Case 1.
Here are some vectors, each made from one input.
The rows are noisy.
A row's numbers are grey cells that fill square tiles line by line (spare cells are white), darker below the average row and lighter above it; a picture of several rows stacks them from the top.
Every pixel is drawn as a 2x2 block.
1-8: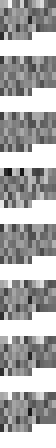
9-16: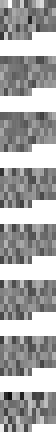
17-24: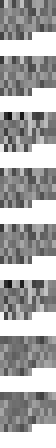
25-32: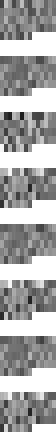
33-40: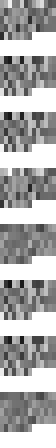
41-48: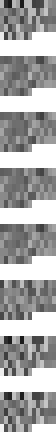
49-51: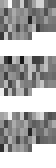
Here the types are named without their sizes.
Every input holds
a point on a line.
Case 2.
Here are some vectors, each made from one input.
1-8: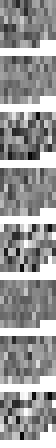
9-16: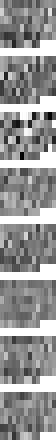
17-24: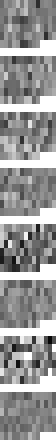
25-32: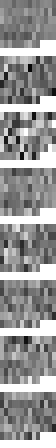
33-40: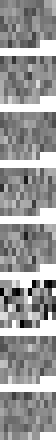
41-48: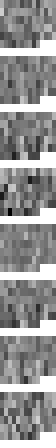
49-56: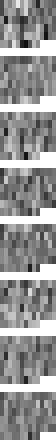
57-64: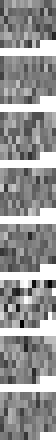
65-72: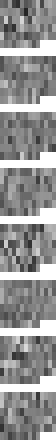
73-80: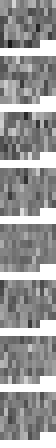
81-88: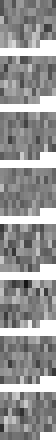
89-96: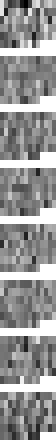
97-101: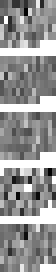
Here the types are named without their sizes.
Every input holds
either a fixed value, or three true/false values.
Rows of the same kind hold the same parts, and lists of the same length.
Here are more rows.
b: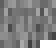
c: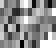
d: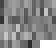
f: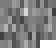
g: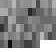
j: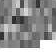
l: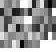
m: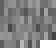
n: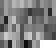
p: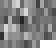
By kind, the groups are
b, d, f, g, j, m, n, p
c, l

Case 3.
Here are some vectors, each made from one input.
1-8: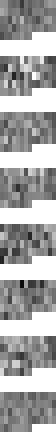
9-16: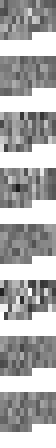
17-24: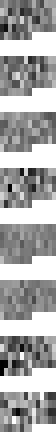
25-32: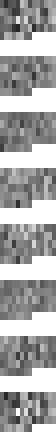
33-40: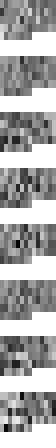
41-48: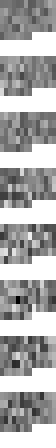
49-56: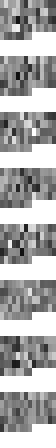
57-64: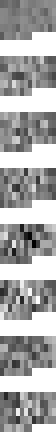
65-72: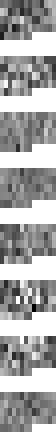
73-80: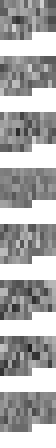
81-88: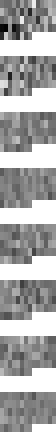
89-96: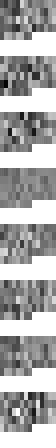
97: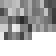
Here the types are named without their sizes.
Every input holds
either a fixed value, or three true/false values.
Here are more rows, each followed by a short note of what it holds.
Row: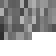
three true/false values
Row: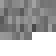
three true/false values
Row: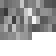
three true/false values
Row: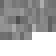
three true/false values
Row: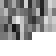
a fixed value
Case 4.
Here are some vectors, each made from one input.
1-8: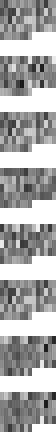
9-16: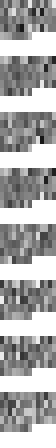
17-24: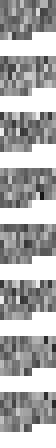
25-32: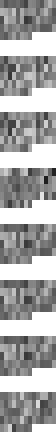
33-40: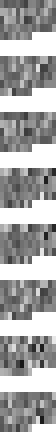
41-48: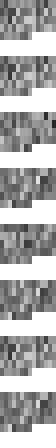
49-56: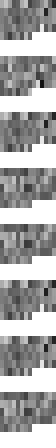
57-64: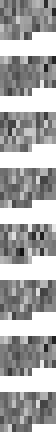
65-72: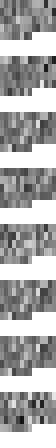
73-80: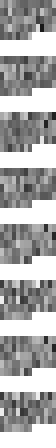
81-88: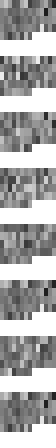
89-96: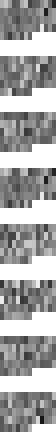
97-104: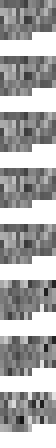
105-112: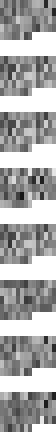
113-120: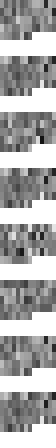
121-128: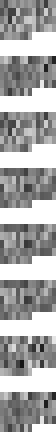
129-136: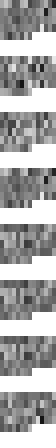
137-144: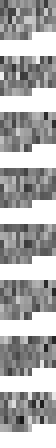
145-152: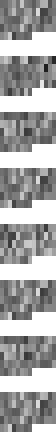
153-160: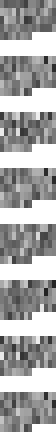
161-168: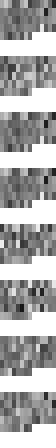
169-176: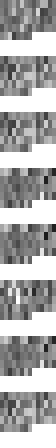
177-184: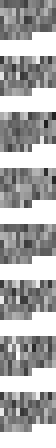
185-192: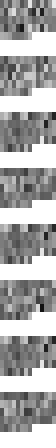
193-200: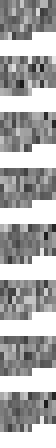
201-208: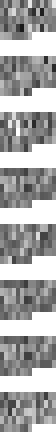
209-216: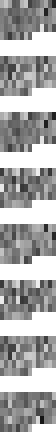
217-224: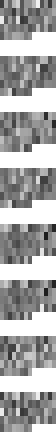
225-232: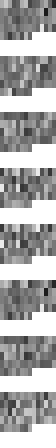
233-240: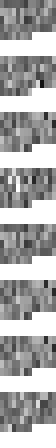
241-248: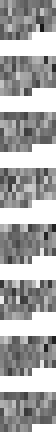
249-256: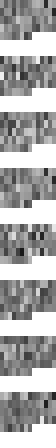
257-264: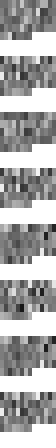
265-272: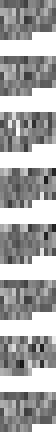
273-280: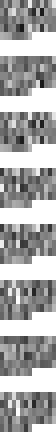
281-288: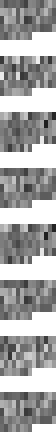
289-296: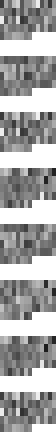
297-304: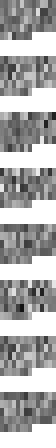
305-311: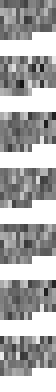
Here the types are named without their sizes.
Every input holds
a label.
